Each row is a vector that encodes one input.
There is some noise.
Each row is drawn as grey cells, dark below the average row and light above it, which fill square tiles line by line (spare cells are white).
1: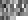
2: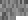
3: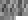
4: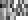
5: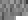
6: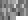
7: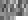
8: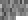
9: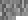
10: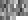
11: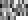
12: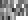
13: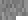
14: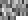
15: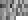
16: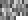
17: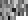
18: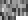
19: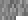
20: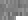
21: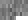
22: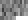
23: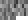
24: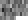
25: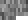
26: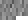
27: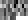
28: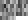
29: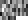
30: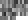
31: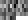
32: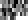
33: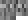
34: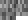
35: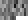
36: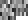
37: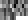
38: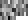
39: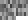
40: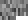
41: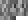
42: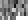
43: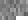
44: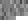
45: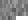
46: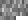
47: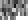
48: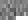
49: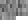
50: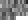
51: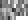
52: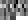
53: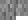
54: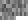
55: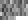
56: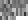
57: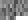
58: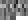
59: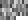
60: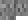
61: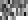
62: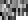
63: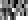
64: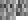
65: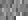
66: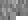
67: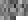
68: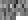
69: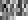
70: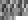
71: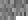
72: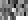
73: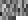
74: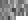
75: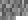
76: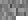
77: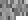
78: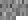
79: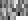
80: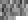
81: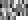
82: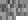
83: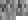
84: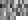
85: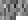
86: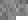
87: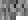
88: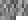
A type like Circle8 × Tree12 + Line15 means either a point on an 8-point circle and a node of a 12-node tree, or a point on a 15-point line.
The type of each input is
Bool × Bool × Bool × Bool × Line5.
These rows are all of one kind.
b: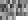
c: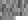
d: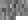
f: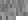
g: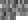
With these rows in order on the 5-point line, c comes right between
d and g.
